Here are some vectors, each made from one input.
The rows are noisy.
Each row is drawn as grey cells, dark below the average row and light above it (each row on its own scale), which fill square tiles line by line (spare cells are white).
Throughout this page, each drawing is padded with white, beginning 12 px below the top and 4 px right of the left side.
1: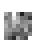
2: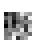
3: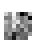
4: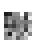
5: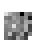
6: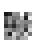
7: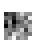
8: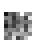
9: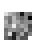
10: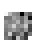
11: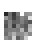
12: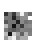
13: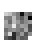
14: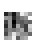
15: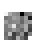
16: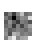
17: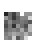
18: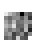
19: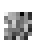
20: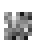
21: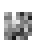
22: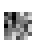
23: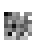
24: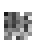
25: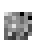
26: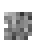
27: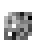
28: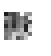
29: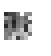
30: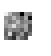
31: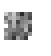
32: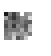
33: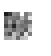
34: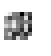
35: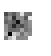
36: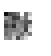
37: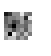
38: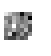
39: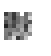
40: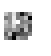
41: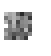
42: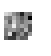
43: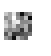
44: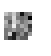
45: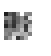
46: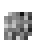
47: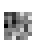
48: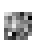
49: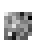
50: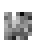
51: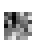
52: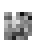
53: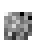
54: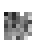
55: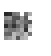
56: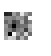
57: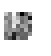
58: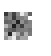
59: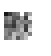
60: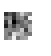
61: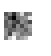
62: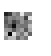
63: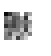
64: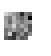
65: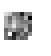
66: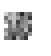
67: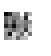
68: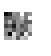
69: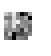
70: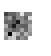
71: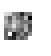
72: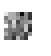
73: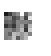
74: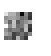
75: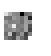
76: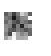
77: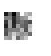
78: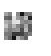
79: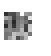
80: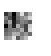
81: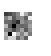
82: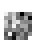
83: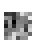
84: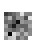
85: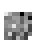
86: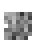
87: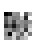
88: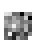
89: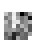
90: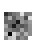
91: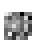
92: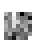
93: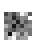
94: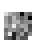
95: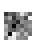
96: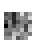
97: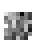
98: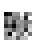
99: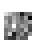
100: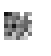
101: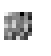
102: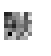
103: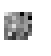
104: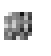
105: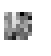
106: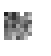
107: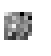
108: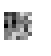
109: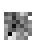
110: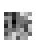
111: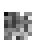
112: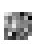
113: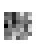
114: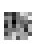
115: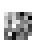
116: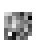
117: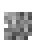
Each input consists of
a point on each of two 10-point circles and a true/false value.
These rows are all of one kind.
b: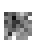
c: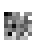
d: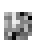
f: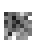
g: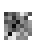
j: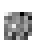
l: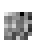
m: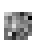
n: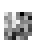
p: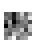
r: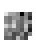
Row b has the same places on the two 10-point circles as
f, l and r.
